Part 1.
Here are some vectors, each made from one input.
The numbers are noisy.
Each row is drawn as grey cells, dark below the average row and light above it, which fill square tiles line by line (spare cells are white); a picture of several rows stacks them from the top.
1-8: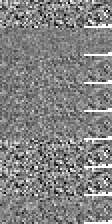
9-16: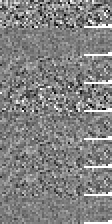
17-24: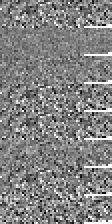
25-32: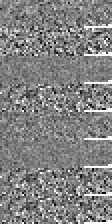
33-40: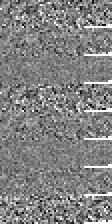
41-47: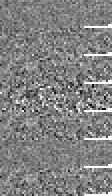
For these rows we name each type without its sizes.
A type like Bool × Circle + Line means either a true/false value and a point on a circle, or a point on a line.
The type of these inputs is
Line.
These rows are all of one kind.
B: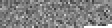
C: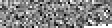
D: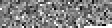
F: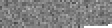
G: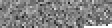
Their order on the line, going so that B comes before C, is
D, B, F, G, C.
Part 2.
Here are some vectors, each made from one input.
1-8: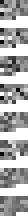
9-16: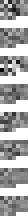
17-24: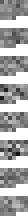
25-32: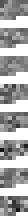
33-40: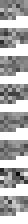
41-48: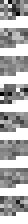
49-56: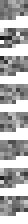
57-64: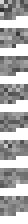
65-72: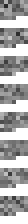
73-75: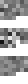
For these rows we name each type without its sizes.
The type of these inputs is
Line × Line.
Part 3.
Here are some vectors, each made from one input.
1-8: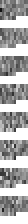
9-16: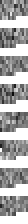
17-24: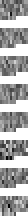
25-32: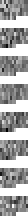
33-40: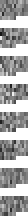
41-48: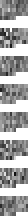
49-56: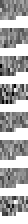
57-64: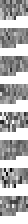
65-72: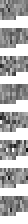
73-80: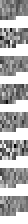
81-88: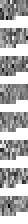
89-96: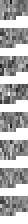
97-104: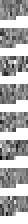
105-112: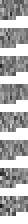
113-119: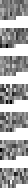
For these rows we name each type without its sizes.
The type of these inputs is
Label.
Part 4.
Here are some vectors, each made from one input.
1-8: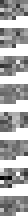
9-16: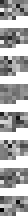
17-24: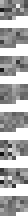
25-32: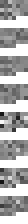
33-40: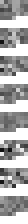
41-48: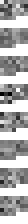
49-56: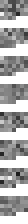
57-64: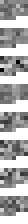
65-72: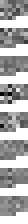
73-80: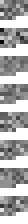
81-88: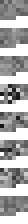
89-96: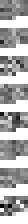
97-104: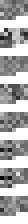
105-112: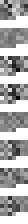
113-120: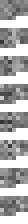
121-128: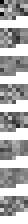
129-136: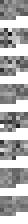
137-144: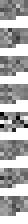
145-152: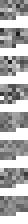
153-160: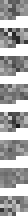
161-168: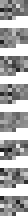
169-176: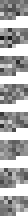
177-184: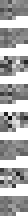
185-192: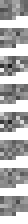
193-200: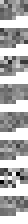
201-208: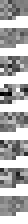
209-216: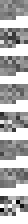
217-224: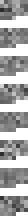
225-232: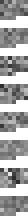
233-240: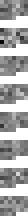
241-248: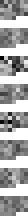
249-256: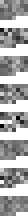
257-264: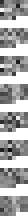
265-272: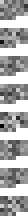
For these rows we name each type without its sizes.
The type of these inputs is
Circle.
